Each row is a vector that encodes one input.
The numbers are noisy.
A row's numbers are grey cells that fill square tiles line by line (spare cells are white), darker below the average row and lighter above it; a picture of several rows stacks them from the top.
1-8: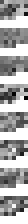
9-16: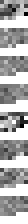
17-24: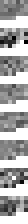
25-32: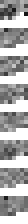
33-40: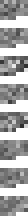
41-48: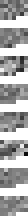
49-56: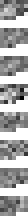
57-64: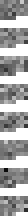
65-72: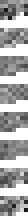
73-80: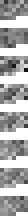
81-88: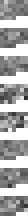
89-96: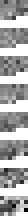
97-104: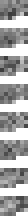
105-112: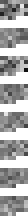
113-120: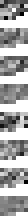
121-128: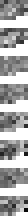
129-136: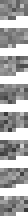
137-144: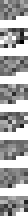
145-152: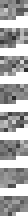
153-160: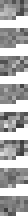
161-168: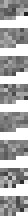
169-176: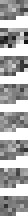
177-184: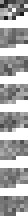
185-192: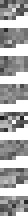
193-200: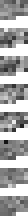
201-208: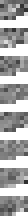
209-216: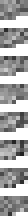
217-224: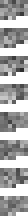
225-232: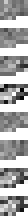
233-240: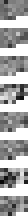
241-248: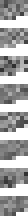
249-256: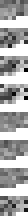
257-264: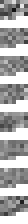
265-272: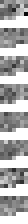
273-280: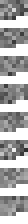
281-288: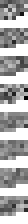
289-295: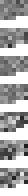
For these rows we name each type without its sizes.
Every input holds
a point on a circle and a point on a line, together with either a point on a circle, or a fixed value.
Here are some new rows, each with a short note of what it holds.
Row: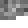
a point on each of two circles and a point on a line
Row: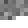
a point on each of two circles and a point on a line
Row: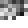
a point on a circle and a point on a line
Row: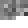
a point on a circle and a point on a line
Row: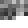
a point on each of two circles and a point on a line
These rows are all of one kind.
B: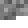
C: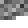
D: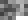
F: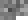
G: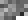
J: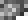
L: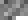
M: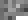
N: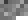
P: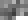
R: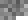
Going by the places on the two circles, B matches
G and P.
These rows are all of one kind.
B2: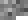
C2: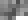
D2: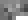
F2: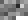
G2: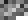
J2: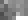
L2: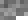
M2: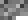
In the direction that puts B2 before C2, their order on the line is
B2, F2, D2, L2, J2, G2, M2, C2.
